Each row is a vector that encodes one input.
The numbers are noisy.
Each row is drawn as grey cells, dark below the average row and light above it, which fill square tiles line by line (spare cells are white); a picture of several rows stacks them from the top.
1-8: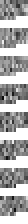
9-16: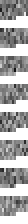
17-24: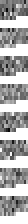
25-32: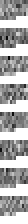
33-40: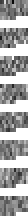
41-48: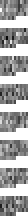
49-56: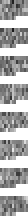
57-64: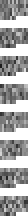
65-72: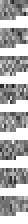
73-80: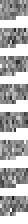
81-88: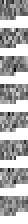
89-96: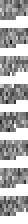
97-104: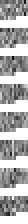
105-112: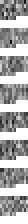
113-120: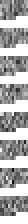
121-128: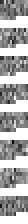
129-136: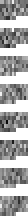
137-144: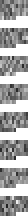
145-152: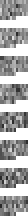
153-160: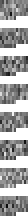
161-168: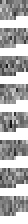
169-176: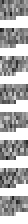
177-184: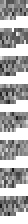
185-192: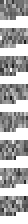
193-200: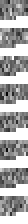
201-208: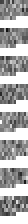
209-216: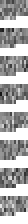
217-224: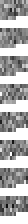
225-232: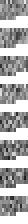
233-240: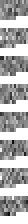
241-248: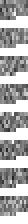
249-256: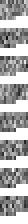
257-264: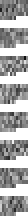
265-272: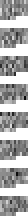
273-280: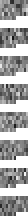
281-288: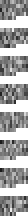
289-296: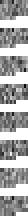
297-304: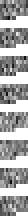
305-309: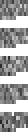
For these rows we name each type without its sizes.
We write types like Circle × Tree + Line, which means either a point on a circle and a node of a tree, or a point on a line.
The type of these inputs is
(Bool × (Tree + Unit) + Unit) × Line × Line.
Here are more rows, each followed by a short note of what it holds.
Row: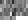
a point on each of two lines, a node of a tree and a true/false value
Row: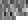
a point on each of two lines and a true/false value
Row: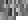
a point on each of two lines and a true/false value
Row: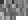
a point on each of two lines and a true/false value
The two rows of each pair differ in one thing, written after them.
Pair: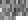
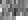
the node of the tree
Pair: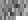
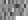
the place on one of the two lines
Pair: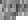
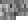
the place on one of the two lines
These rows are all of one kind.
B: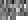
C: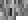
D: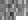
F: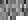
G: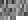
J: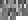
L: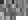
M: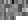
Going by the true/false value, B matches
C and G.
